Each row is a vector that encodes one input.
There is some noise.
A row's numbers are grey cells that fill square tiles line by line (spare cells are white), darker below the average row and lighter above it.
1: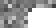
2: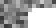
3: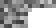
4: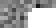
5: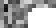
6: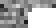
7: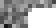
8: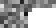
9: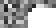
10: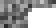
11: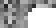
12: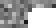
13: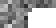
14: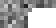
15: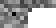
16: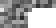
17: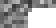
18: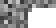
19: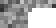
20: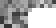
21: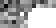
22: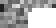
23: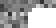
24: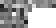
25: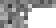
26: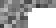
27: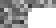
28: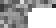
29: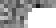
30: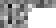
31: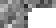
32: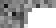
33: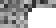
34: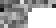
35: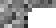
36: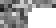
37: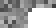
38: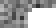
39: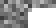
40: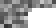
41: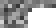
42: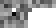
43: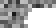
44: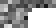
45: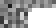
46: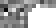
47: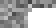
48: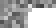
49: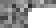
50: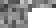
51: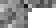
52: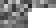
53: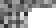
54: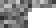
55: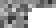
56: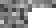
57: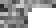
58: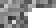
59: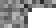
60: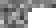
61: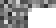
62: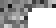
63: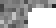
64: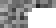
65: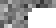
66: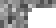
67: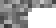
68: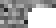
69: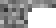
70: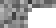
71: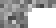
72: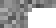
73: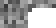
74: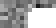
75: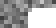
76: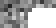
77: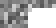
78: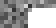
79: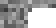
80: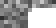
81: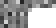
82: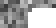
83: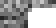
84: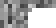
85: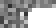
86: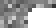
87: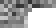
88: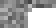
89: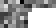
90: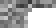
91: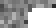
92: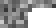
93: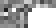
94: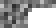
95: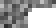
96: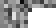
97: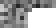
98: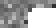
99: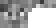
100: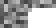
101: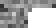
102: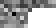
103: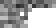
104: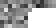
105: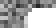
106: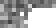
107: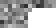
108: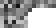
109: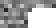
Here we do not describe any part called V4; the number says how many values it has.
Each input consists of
a value of V4, together with either a point on a 5-point circle and a true/false value, or a point on a 5-point line.
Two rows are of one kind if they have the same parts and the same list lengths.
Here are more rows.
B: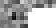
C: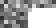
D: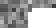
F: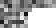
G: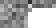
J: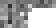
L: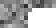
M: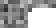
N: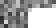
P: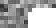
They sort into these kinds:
B, C, D, G, M, P
F, J, L, N

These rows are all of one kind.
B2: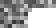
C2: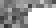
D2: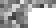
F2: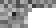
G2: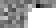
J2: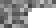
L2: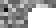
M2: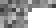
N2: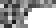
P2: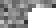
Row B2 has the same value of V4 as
C2, J2 and N2.
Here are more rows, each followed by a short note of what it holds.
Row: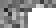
a point on a 5-point line and a value of V4
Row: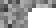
a point on a 5-point circle, a true/false value and a value of V4
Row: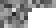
a point on a 5-point line and a value of V4
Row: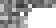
a point on a 5-point line and a value of V4
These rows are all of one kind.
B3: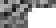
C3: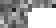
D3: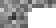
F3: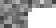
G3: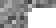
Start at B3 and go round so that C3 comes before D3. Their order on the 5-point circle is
B3, C3, D3, G3, F3.
